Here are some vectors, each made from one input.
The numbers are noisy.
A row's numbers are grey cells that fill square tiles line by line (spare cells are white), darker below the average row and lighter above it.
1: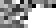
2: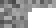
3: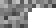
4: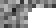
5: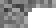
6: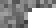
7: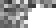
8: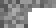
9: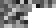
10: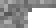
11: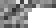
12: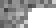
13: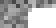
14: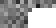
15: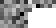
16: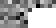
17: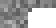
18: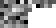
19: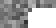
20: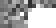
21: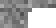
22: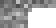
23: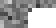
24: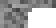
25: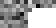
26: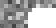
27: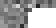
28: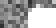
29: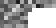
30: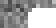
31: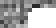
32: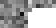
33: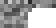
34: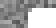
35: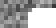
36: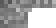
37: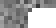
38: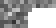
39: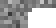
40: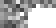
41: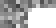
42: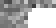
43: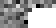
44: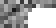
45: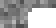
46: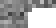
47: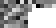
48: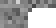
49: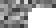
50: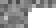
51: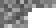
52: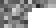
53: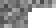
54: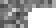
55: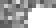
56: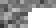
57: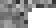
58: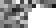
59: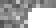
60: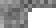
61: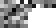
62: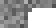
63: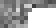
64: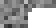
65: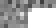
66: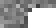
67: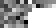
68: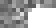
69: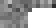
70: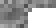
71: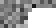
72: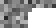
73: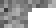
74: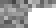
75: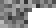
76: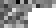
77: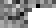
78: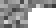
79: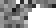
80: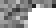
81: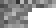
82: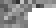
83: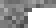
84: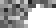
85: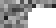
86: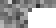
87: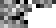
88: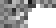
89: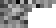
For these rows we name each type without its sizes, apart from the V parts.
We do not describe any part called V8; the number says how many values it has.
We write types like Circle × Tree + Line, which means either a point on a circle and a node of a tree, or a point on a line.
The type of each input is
Bool × V8 + Tree + Unit.
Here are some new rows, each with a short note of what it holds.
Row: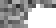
a node of a tree
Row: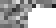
a true/false value and a value of V8
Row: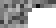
a fixed value
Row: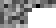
a fixed value
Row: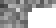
a node of a tree
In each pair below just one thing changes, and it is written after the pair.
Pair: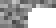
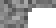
the value of V8
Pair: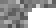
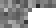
the value of V8
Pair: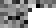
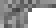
the true/false value
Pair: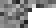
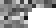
the true/false value
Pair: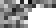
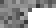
the true/false value
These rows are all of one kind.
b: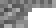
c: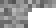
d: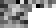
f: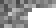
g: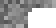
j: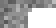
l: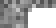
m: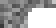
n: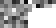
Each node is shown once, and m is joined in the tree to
b.
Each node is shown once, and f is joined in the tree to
b and g.
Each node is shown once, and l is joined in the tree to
d.
